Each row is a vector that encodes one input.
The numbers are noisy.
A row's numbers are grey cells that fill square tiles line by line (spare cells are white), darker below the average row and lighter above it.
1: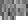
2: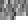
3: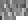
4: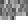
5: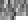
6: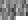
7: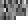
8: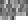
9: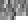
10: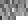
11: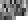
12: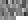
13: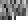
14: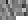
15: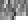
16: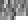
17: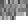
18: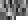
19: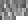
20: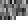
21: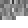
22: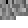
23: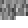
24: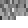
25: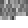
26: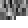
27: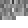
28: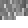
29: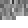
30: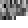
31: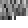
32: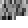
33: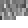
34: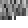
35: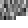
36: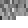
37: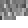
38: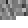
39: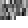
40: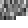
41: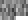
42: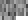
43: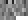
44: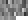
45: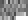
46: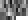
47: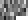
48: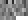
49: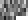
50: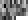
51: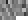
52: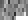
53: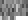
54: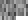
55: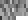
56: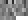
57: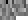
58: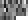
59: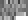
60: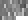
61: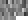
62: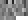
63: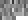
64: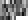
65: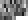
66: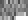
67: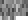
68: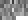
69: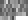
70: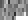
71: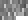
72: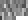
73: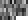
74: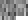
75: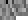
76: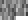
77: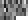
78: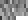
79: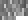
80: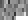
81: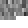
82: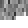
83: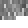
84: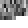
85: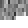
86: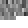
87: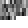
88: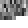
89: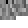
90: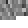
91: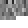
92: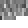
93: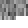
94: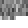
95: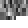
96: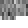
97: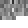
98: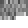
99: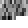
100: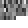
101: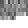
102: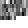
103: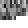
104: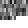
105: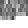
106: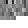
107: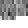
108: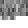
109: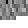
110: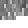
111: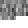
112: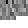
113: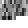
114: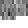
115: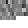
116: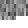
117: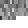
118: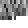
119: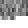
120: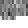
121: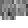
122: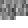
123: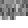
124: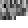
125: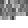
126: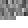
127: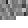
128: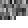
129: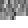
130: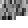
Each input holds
either one of 9 labels, or four true/false values.
